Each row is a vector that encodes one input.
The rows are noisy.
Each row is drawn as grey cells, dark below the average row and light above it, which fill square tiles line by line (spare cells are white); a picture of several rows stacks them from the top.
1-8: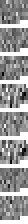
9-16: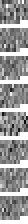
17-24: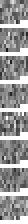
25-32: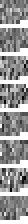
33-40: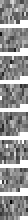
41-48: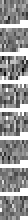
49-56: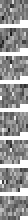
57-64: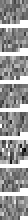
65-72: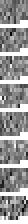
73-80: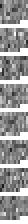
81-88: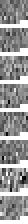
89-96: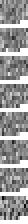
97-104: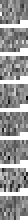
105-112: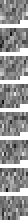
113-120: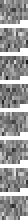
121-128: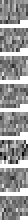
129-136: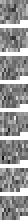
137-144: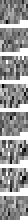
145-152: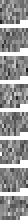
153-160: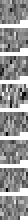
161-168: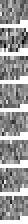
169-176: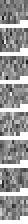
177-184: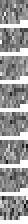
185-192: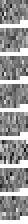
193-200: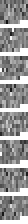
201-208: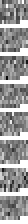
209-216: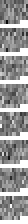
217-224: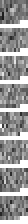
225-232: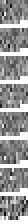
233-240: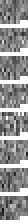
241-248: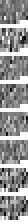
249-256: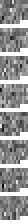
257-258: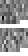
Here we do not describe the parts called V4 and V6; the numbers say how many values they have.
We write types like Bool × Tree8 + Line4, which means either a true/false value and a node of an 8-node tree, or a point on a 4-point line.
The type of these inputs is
(Bool × Circle10 + V6) × Circle8 + V4.
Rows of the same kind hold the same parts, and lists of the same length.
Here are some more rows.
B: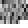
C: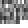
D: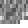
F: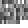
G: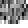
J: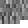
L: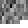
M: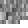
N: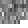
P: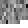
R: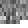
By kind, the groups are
B, C, F, G
D, J, M, N, R
L, P

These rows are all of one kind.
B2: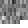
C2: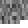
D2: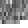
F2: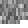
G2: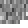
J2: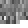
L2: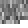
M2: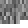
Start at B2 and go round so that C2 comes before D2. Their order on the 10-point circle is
B2, M2, J2, F2, G2, L2, C2, D2.
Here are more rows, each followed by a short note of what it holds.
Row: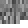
a point on an 8-point circle, a point on a 10-point circle and a true/false value
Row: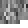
a point on an 8-point circle and a value of V6
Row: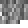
a point on an 8-point circle and a value of V6
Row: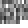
a value of V4
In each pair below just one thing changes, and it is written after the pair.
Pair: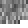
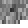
the place on the 10-point circle
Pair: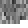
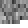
the true/false value
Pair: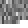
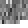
the true/false value
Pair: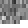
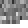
the true/false value
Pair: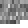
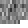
the true/false value
